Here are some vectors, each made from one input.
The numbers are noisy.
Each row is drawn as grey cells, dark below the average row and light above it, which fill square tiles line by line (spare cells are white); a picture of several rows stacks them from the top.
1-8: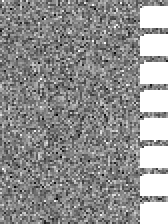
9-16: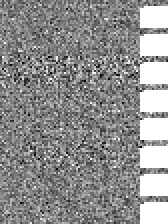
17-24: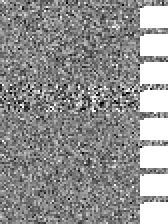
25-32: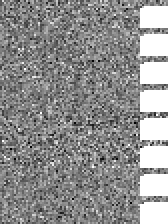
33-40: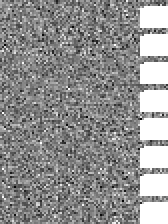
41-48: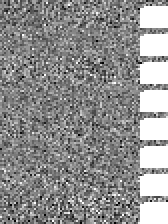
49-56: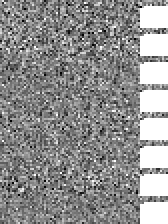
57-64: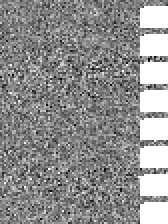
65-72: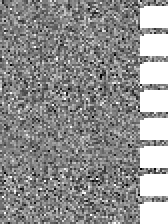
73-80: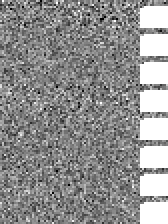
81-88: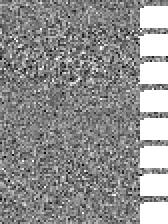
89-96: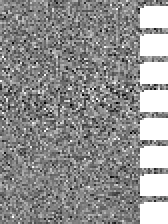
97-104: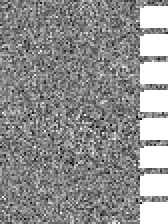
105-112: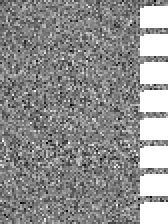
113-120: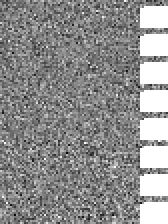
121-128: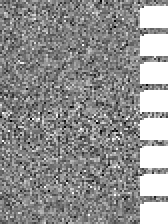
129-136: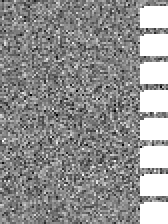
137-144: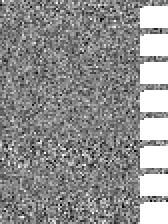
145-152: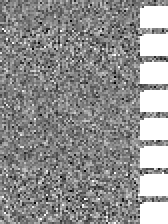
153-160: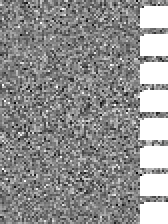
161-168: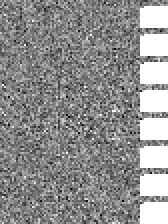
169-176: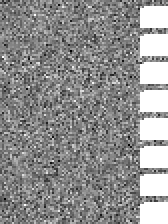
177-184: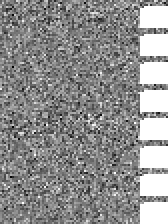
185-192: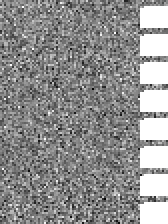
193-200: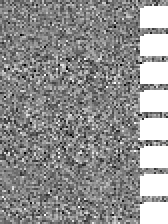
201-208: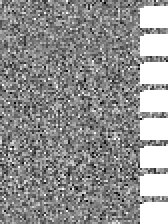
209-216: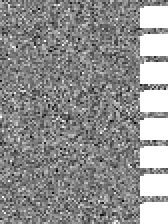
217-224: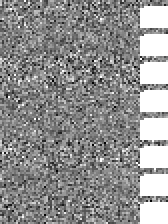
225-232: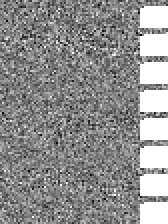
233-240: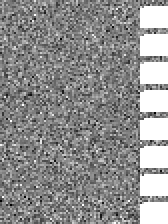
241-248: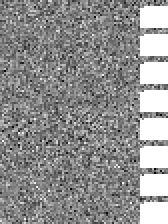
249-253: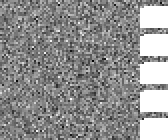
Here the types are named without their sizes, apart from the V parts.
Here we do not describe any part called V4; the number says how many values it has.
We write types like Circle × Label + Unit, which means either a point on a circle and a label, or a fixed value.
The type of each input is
Circle × List(V4) × Tree.
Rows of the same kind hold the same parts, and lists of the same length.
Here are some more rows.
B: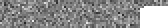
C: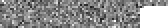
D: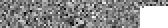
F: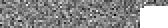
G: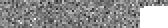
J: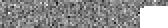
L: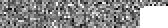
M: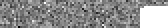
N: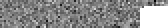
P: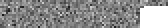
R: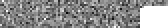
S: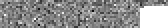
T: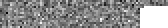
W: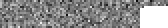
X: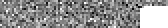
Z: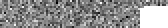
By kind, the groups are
B, G, J, M, S, Z
C, R, X
D, F, L, N, P, T, W

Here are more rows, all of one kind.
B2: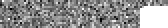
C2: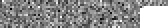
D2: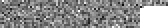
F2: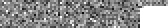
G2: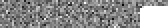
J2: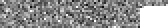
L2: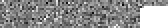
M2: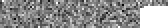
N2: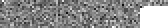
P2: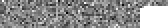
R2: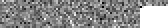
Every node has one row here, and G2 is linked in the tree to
N2 and P2.
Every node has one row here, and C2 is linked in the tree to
F2.
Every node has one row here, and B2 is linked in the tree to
M2 and R2.
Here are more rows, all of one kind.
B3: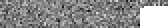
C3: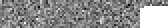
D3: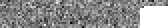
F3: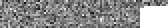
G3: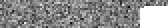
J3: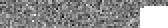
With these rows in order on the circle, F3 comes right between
B3 and D3.
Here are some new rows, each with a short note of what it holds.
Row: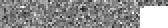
a point on a circle and a node of a tree, together with a list of one item
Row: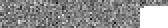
a point on a circle and a node of a tree, together with a list of one item
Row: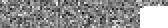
a point on a circle and a node of a tree, together with the empty list
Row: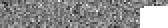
a point on a circle and a node of a tree, together with a list of two items
